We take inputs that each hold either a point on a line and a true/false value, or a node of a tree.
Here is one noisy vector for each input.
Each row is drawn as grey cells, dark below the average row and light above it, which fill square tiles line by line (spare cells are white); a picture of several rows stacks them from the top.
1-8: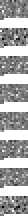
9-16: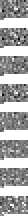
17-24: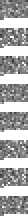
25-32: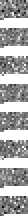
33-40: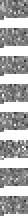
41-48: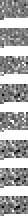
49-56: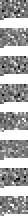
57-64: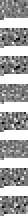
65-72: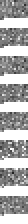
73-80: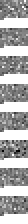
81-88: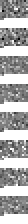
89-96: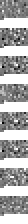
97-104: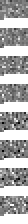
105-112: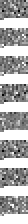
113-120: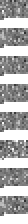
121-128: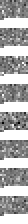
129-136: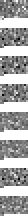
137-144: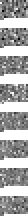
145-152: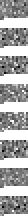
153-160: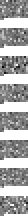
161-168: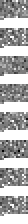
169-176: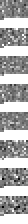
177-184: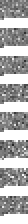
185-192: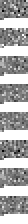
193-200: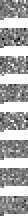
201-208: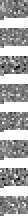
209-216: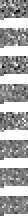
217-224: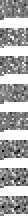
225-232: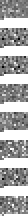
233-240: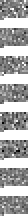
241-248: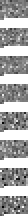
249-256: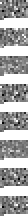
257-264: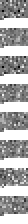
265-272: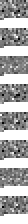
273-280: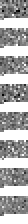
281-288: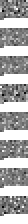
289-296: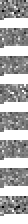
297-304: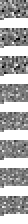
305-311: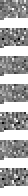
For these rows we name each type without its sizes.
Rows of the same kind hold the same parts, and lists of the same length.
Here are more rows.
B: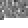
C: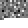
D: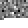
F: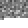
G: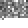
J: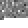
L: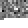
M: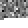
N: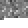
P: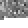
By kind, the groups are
B, F, G, J, N, P
C, D, L, M

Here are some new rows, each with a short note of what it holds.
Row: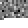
a node of a tree
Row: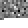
a node of a tree
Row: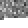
a point on a line and a true/false value
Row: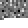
a node of a tree
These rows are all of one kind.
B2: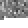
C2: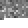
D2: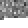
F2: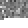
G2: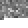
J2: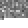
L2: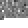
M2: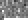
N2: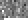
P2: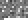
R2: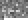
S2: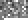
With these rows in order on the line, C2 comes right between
G2 and S2.
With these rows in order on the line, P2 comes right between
F2 and J2.
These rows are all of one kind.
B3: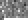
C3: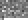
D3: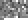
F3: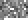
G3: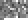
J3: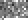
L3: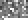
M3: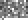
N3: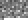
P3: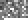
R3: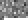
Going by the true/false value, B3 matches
C3, N3 and R3.
